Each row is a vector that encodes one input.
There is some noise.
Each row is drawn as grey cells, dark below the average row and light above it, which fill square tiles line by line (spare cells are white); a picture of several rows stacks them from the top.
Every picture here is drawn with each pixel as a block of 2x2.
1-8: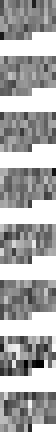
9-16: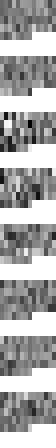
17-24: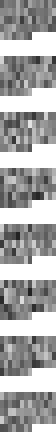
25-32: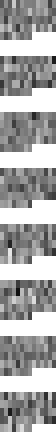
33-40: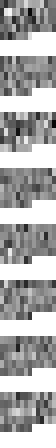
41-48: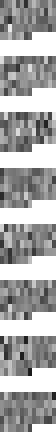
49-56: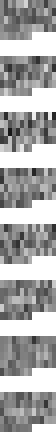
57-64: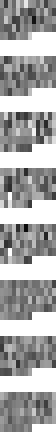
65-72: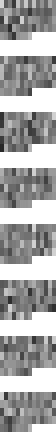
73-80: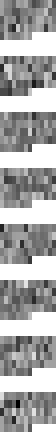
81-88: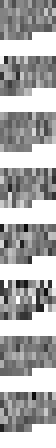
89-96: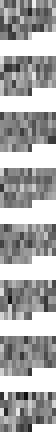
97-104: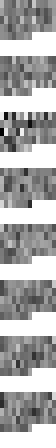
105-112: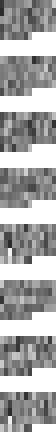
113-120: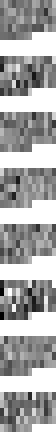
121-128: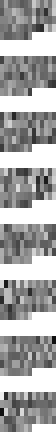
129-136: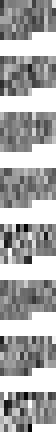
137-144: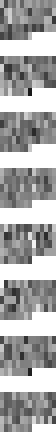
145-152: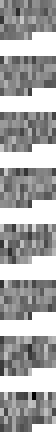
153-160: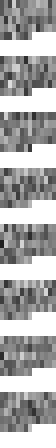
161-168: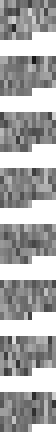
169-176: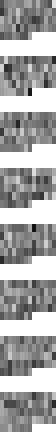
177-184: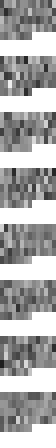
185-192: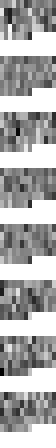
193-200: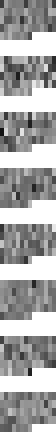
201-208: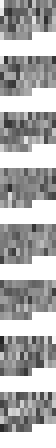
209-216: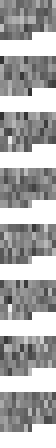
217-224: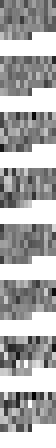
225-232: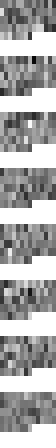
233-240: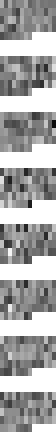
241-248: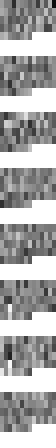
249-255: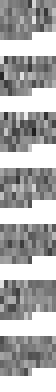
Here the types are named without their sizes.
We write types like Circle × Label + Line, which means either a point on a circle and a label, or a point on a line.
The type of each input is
Circle × Circle × (Circle + Unit) × Tree.
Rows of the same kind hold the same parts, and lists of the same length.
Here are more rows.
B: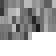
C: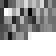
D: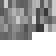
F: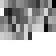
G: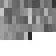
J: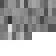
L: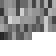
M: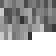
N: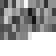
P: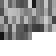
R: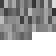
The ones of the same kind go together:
B, C, D, F, P
G, J, L, M, N, R

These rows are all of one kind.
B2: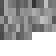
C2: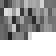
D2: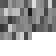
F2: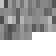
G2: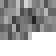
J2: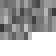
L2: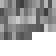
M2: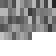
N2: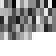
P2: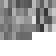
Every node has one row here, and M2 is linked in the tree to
D2 and N2.
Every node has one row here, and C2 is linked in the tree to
G2.
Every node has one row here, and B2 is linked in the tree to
F2, J2 and N2.
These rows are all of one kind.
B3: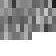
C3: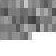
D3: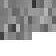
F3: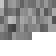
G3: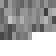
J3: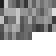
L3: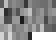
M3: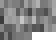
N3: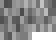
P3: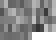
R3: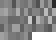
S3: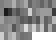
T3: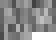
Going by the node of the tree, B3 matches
J3 and R3.
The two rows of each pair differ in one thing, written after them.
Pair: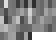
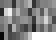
the node of the tree
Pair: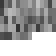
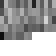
the node of the tree
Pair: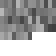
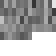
the node of the tree
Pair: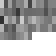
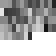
the node of the tree
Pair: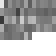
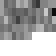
the node of the tree
